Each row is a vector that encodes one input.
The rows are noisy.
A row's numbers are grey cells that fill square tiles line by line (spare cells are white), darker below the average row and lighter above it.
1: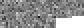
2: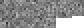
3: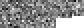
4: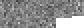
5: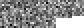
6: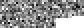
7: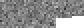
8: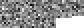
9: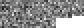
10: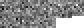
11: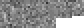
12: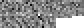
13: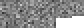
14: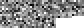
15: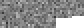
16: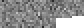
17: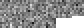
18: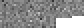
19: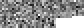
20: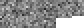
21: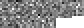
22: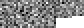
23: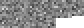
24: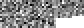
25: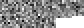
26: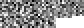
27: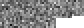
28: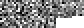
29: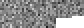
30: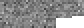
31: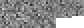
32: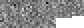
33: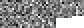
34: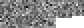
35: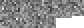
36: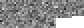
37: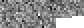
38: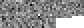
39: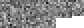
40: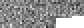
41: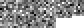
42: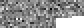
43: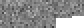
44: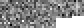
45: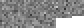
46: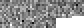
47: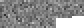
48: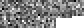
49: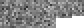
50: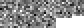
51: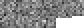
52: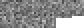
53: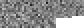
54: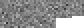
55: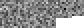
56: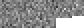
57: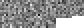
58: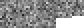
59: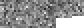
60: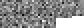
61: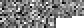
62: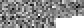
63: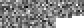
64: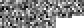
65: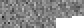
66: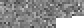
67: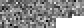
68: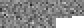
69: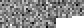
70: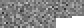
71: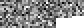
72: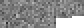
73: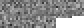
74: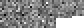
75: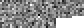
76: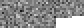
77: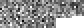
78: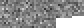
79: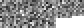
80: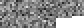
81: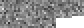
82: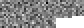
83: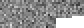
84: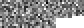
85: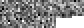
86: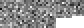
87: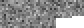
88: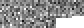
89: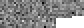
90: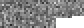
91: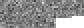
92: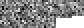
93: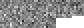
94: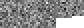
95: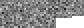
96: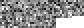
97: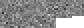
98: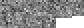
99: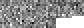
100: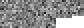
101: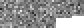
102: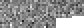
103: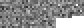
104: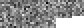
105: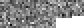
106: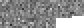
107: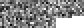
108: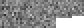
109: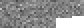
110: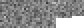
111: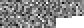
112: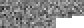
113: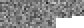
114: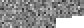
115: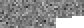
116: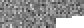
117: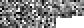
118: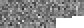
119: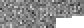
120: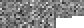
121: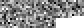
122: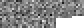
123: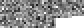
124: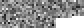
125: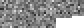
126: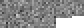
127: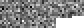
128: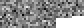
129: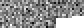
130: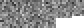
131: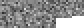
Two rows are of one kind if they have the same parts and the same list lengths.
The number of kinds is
3.
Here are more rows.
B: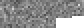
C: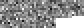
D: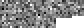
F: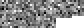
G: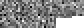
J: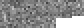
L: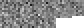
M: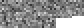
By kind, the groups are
B, C, J
D, F
G, L, M

